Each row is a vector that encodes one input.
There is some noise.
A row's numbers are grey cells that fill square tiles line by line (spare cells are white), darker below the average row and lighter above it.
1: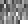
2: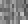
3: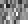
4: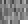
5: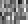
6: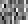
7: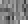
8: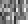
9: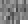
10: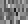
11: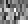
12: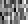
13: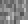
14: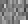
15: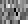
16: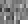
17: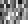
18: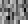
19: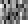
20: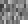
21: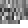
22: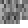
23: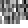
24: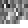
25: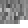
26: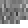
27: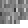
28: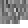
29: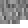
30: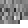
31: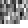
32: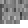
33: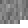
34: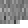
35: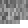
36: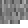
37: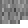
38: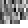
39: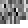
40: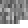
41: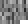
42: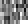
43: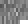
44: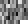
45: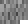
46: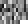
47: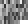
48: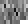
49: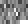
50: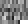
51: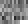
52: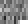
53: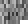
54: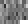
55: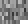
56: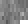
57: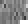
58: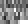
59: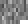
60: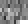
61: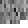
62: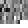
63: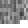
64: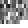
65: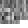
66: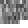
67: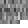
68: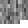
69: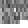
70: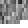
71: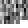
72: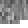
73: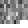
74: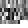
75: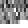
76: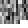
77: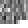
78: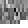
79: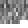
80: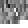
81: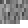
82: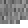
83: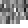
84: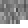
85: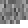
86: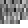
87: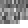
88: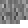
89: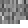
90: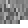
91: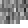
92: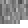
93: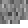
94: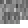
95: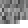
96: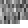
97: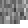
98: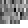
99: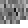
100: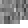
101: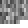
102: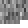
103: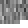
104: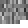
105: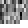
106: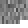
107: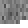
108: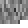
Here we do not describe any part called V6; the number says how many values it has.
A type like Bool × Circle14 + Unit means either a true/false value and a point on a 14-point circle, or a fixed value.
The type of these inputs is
Bool × (Line7 + V6).
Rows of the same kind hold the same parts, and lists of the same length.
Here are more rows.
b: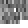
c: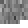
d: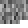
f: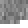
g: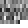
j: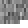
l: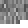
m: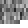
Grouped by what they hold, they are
b, c, d, g, l, m
f, j

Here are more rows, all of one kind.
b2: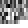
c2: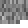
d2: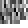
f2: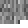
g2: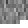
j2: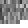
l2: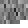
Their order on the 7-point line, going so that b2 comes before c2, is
g2, f2, b2, c2, l2, d2, j2.
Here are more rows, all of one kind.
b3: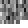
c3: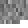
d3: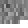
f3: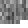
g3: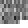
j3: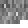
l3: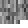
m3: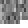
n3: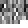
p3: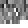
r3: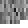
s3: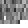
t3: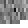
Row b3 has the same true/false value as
g3, l3, m3 and s3.
